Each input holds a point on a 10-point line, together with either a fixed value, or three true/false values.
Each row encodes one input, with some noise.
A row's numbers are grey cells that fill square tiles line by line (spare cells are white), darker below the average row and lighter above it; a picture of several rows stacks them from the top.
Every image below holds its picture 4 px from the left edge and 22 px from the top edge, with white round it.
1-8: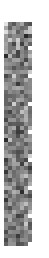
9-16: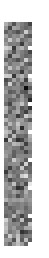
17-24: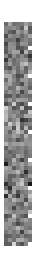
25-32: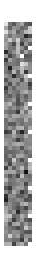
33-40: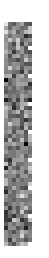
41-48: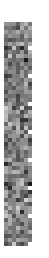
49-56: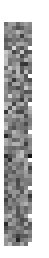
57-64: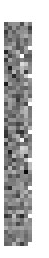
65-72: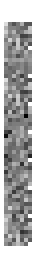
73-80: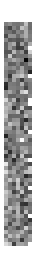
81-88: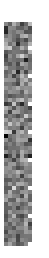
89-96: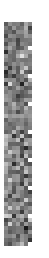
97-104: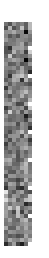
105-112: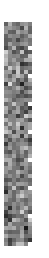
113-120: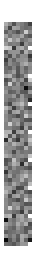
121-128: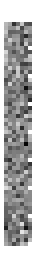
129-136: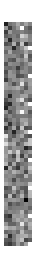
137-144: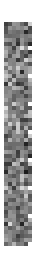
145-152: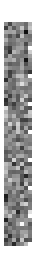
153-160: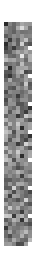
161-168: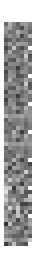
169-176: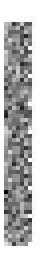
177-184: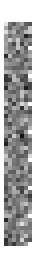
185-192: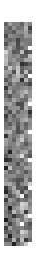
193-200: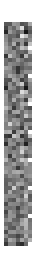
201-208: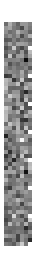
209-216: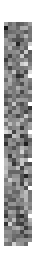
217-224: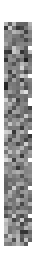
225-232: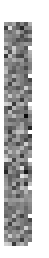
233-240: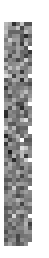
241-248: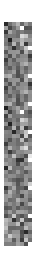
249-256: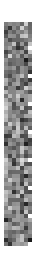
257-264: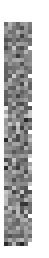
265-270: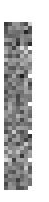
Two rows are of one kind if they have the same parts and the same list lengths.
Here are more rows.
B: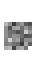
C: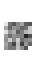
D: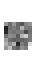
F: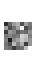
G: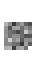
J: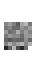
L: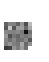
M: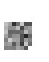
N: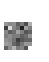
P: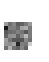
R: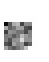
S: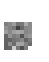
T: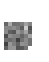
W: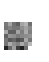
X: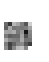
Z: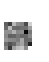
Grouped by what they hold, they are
B, C, G, M
D, F, J, L, N, P, R, S, T, W, X, Z

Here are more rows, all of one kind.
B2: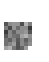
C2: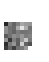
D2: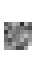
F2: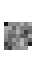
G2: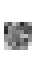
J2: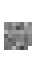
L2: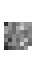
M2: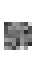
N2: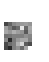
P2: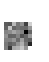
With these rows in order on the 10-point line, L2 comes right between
C2 and F2.
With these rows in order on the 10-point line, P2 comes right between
F2 and N2.
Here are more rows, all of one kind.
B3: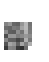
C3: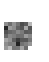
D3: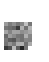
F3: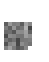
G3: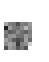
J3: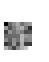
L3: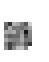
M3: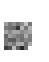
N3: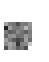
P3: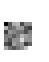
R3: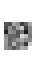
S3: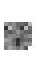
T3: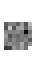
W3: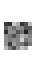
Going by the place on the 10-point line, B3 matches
G3, N3 and S3.
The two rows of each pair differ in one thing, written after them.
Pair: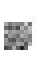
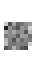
one of the three true/false values
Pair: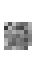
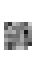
one of the three true/false values
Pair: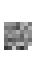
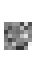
the place on the 10-point line
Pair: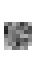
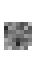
the place on the 10-point line
